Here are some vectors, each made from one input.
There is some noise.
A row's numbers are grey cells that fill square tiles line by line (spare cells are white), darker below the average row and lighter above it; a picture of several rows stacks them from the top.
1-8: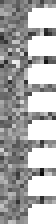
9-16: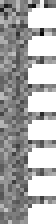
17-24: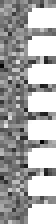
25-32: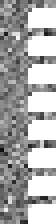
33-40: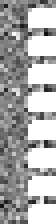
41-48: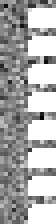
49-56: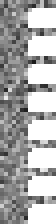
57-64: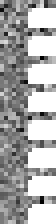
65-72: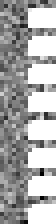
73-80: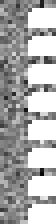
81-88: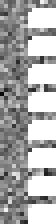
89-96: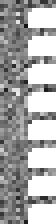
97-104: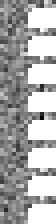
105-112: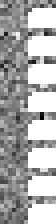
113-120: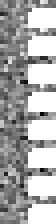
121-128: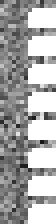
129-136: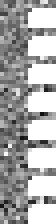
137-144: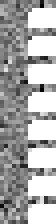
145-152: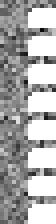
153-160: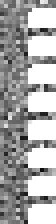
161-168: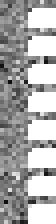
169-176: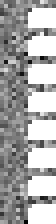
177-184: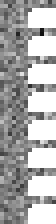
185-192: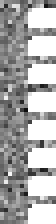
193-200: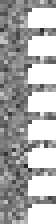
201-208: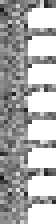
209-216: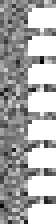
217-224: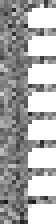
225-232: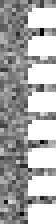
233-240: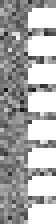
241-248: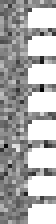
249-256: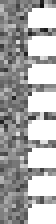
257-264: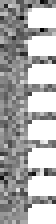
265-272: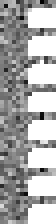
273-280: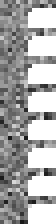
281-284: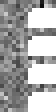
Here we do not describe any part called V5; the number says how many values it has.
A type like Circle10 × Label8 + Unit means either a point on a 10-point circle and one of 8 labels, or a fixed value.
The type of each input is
Bool × (Line9 + V5).
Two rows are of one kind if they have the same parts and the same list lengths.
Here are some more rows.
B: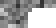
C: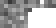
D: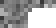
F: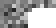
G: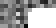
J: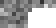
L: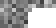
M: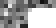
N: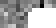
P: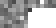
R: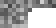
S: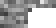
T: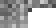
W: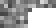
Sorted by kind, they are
B, C, D, J, L, N, P, R, S, T, W
F, G, M

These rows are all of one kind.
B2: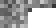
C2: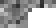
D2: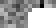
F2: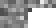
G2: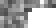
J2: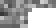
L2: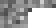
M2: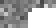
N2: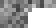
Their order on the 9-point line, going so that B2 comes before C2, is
D2, B2, C2, M2, L2, G2, F2, N2, J2.
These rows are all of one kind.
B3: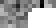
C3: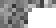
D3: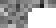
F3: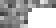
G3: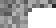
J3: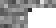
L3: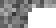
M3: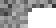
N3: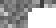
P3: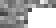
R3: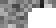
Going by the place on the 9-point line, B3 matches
G3, M3 and R3.
